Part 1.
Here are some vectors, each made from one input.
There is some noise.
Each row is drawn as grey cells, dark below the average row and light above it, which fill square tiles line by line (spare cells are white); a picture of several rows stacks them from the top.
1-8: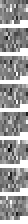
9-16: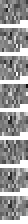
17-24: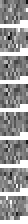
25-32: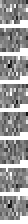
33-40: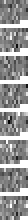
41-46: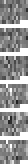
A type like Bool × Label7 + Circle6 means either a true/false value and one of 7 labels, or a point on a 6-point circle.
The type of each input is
Line9.
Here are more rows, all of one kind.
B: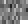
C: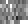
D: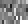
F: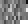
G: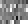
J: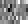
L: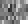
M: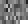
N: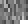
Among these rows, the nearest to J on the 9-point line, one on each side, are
D and L.
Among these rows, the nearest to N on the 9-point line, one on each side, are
B and M.
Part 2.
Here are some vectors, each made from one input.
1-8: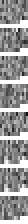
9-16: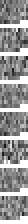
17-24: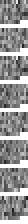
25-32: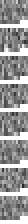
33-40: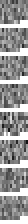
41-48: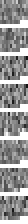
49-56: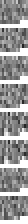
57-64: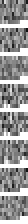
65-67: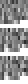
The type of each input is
Line10.
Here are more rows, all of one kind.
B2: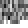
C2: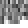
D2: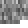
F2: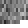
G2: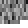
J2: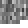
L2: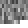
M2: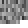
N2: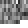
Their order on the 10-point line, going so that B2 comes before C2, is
B2, C2, N2, D2, J2, F2, L2, M2, G2.
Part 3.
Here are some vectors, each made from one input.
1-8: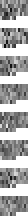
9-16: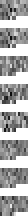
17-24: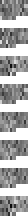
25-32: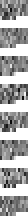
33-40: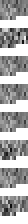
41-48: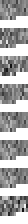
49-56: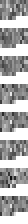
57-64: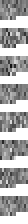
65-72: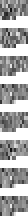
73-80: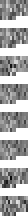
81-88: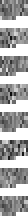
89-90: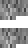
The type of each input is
Line10.
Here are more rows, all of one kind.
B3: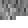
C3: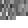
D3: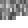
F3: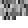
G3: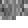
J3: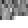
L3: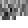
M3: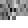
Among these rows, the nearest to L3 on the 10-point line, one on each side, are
G3 and M3.
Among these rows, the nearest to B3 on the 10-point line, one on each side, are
C3 and J3.
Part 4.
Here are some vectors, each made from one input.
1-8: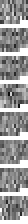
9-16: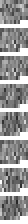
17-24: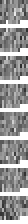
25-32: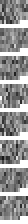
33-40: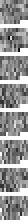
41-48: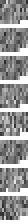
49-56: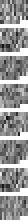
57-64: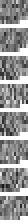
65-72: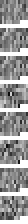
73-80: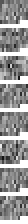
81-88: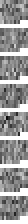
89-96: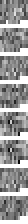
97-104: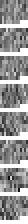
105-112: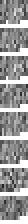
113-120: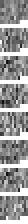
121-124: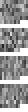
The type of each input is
Tree16.
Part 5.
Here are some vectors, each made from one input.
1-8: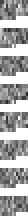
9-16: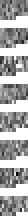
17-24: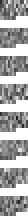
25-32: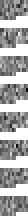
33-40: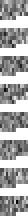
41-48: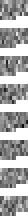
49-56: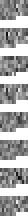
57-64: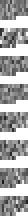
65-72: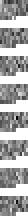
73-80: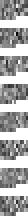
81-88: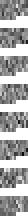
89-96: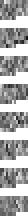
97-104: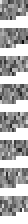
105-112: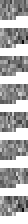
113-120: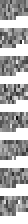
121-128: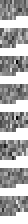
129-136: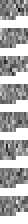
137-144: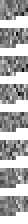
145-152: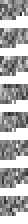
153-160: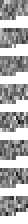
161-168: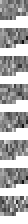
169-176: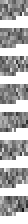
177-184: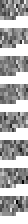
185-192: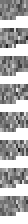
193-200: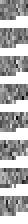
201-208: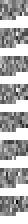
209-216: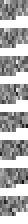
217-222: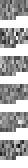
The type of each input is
Line14.
